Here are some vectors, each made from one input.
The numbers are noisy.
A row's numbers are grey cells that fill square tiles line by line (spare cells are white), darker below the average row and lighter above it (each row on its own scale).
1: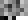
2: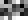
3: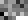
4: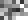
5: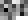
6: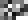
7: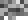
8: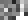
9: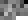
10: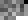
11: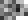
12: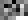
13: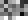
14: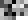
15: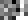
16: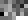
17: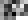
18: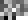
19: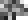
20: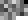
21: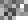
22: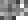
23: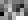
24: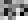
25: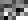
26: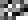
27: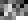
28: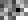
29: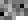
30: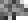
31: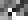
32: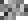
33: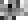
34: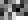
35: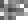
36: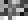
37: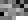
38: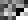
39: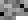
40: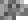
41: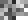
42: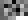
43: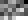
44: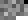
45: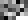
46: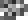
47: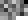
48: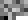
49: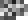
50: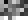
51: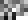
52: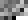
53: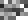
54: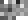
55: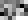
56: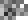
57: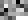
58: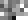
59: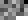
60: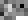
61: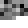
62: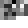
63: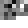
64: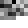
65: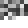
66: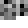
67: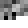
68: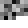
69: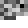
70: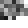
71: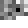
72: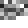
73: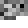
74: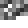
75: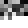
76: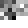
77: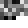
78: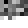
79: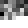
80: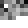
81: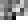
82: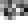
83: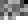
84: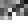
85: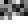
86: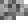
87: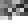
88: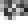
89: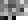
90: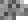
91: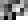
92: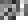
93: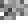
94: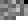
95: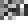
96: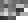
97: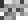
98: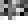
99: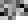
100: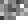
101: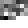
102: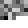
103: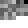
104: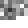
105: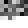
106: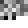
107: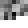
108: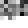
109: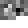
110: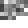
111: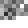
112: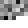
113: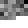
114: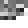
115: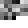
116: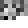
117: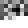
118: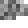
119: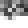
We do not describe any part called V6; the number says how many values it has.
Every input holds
three true/false values, together with either a node of a 7-node tree, or a value of V6.
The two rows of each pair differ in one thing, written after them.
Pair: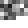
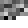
one of the three true/false values
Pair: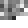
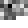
the value of V6
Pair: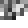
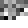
the value of V6
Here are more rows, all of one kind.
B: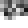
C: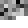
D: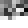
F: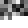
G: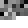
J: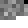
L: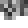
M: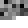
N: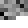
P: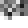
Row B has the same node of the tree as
L and P.
